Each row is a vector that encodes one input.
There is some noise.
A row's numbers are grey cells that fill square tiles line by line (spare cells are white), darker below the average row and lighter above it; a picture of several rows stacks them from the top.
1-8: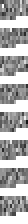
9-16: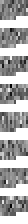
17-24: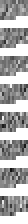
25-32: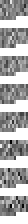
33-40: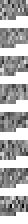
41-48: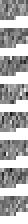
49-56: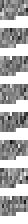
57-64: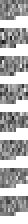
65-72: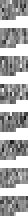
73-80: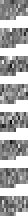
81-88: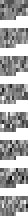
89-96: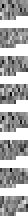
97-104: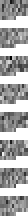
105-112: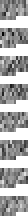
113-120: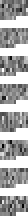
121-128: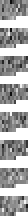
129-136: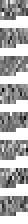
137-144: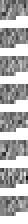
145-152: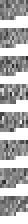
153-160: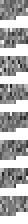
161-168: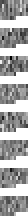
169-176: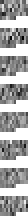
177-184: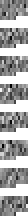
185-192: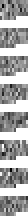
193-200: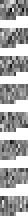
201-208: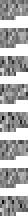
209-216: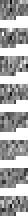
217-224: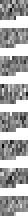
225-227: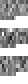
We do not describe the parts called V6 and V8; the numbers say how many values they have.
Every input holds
a node of an 11-node tree, together with either a point on a 4-point line, a value of V6 and a value of V8, or a node of an 11-node tree.
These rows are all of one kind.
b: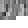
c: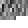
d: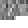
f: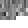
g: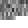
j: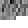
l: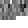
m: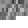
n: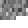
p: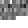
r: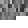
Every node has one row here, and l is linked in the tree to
p and r.
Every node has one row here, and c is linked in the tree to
j.
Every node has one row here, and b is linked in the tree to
f and m.
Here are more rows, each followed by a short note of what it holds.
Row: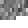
a point on a 4-point line, a node of an 11-node tree, a value of V6 and a value of V8
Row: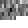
a node of each of two 11-node trees
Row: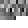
a node of each of two 11-node trees
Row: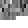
a point on a 4-point line, a node of an 11-node tree, a value of V6 and a value of V8
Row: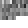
a point on a 4-point line, a node of an 11-node tree, a value of V6 and a value of V8
